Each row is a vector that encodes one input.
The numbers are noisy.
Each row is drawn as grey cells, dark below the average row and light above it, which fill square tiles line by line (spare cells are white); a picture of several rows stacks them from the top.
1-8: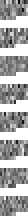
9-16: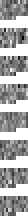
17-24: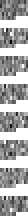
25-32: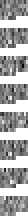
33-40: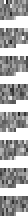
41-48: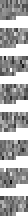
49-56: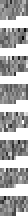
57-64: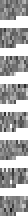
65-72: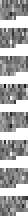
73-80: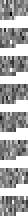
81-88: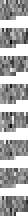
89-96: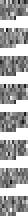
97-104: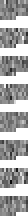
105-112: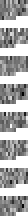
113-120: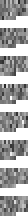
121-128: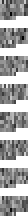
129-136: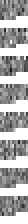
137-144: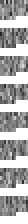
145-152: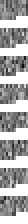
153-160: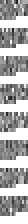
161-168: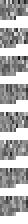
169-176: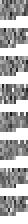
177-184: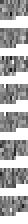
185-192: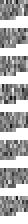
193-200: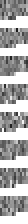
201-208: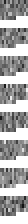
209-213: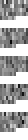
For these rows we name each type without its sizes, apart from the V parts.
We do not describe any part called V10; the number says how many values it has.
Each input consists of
a true/false value and a value of V10, together with either a point on a line, or a node of a tree.
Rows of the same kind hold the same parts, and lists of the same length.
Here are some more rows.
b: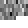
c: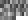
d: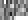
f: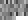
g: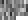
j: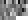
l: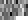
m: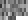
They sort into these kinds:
b, d, f, g, l
c, j, m

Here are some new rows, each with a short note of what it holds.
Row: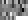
a point on a line, a true/false value and a value of V10
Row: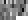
a point on a line, a true/false value and a value of V10
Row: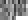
a point on a line, a true/false value and a value of V10
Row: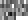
a node of a tree, a true/false value and a value of V10
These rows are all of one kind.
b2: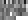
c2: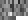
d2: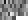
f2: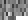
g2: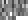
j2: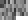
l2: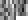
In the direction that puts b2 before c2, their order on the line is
l2, b2, d2, g2, c2, f2, j2.
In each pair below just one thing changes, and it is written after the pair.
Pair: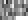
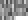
the value of V10
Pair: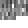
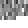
the node of the tree
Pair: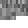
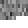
the node of the tree
